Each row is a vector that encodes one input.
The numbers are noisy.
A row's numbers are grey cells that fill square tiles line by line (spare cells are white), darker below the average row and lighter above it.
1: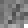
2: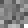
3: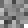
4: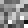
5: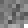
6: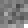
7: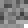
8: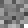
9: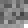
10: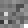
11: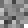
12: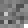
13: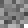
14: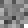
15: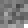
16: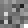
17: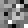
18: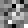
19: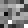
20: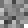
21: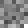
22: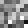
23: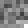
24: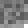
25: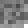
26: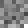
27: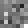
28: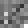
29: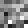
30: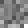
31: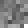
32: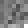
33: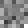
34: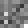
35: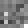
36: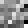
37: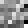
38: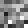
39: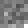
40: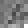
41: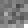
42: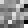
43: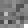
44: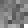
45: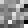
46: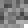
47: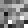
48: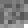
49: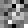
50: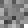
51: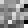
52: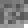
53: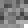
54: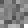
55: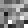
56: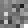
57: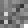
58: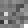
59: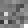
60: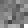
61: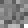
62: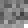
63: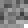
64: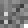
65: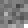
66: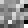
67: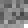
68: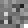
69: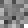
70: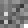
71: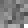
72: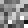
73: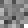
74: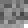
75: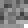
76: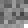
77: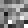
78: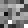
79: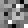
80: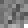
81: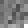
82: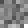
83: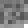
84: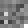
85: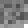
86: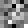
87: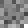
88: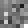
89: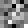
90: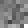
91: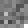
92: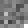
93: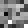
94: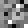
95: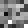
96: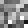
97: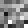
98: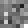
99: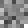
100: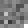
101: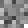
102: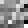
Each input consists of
either a point on a 6-point line, or a node of a 14-node tree.
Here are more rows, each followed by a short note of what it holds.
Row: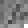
a node of a 14-node tree
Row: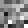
a point on a 6-point line
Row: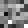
a point on a 6-point line
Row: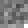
a node of a 14-node tree
